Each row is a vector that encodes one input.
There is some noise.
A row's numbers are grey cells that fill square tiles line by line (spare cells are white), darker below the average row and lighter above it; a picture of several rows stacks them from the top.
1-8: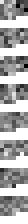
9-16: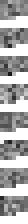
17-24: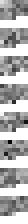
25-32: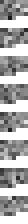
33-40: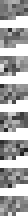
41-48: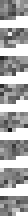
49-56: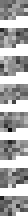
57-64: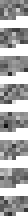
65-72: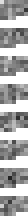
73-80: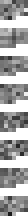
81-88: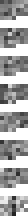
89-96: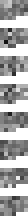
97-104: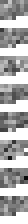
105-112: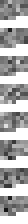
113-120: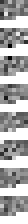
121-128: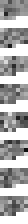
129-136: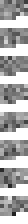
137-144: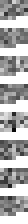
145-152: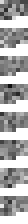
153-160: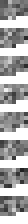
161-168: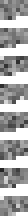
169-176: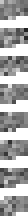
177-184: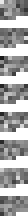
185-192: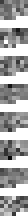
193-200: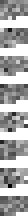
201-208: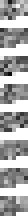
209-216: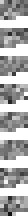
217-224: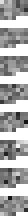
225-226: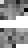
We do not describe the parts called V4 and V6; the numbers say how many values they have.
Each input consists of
a value of V4, together with either a point on a 5-point circle and a true/false value, or a value of V6.
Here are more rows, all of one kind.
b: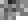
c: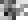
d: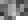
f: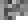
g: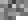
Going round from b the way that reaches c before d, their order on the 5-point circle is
b, c, g, d, f.
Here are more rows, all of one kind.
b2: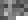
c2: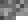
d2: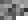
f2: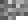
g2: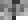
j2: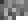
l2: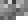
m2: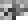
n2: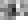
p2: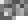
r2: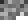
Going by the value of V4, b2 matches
d2, m2 and n2.
